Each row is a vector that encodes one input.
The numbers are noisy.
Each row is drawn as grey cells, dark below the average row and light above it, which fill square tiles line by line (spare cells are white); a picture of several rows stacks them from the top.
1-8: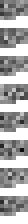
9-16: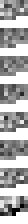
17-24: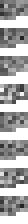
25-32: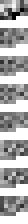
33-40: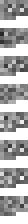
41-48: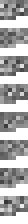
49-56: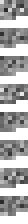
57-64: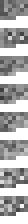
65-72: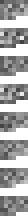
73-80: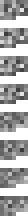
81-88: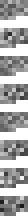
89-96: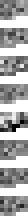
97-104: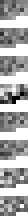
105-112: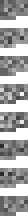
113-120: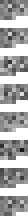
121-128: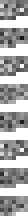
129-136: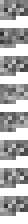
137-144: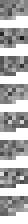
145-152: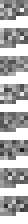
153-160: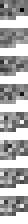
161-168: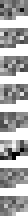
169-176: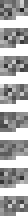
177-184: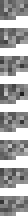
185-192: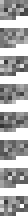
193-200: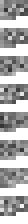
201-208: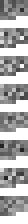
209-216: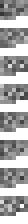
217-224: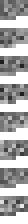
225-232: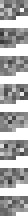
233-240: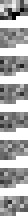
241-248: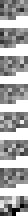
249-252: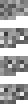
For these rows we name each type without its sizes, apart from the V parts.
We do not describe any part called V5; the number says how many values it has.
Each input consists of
a list of items, each a true/false value and a value of V5.
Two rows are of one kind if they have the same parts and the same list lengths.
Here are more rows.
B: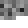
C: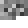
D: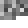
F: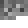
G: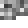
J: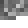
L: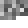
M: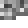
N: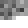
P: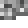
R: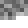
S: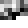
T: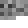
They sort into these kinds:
B, F, J, N, R, T
C, D, G, L, M, P
S

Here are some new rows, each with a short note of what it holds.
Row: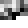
the empty list
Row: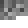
a list of two items
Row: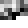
the empty list
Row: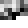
the empty list
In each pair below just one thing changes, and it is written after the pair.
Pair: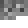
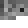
the value of V5 in item 1 of the list
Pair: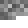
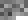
the true/false value in item 1 of the list
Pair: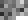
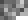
the true/false value in item 1 of the list
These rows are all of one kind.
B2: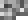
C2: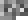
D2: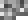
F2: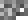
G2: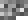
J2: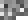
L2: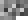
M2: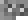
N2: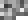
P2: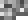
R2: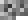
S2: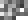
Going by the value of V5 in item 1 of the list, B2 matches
D2, N2, P2 and R2.
